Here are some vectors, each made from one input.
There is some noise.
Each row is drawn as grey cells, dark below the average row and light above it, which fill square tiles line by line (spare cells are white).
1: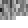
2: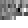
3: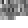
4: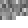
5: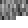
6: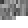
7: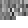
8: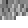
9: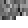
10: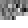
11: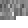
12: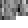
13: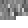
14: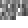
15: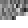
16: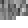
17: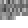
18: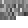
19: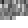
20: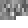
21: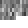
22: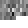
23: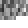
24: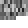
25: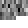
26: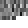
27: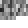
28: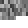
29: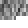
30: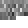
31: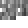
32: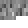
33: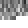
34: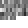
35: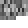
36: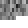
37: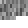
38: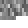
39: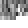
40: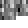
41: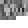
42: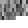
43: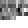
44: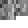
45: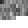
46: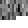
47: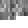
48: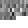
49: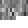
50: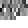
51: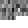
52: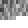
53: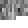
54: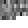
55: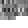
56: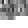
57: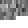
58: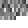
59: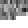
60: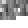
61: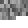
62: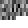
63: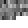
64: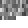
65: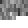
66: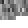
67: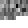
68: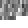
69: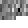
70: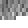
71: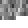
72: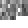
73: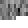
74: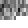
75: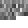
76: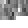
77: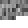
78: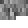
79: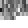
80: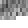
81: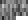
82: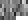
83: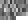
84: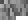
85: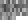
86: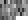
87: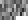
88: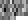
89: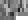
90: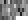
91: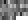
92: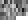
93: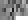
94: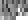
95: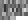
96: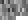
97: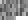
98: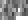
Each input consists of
a point on a 4-point line, together with either a point on a 4-point line, or four true/false values.
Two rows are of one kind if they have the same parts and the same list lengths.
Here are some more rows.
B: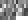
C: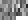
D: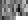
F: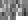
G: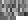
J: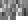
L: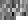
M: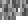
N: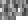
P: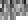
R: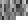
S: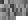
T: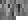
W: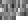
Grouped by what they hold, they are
B, F, G, J, L, M, N, W
C, D, P, R, S, T

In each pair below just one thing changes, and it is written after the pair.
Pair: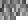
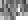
the place on the 4-point line
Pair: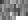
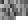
the place on the 4-point line
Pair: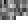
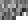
the place on the 4-point line
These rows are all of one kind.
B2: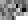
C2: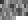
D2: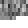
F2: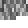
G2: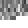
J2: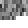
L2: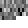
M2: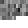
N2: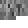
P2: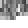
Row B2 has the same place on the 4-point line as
J2 and P2.
